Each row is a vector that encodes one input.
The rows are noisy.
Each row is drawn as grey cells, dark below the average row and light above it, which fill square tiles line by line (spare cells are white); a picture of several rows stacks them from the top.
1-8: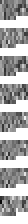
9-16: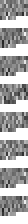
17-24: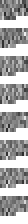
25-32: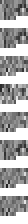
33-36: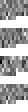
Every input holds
one of 4 labels and a true/false value.
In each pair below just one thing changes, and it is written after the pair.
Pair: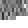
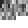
the label
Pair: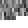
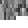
the true/false value
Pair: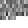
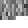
the true/false value
